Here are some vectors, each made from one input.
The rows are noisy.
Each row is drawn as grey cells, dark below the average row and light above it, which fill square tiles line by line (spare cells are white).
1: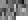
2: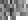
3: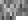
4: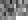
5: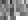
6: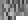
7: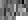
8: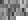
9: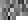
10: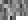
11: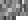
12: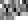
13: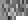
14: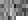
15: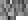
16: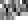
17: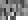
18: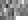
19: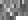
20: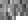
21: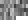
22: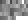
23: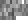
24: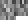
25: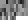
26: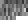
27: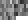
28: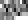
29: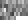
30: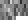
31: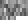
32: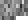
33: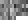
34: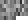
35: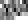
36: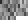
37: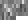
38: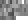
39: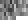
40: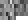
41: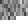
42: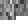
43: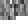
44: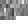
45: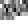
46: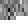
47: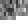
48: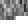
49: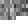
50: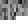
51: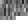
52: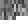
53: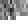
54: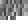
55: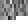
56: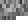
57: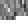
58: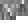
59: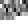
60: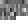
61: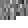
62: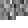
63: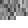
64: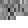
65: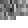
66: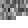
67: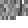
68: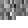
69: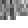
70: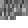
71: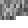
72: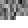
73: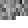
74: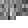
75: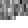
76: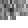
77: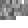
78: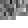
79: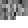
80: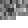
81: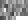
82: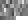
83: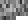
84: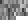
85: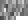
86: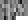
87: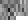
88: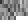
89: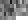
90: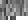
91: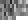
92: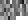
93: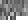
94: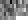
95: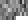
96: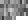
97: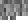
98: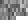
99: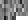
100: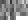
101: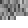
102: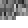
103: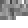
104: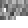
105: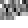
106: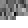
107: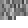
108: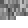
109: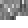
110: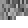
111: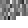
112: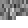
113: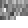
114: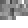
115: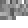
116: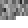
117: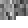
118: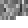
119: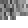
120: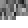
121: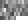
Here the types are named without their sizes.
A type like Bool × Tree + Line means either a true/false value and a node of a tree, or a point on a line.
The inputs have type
List(Line).
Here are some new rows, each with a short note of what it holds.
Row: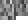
a list of two items
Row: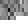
a list of one item
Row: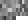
a list of two items
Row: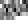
the empty list
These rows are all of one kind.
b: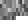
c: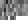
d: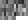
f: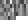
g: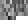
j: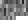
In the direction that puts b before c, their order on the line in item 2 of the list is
b, d, f, g, j, c.
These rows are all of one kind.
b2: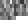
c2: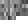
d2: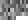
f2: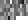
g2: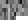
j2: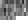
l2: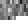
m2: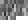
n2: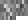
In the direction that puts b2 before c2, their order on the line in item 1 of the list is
d2, f2, b2, c2, l2, n2, g2, m2, j2.
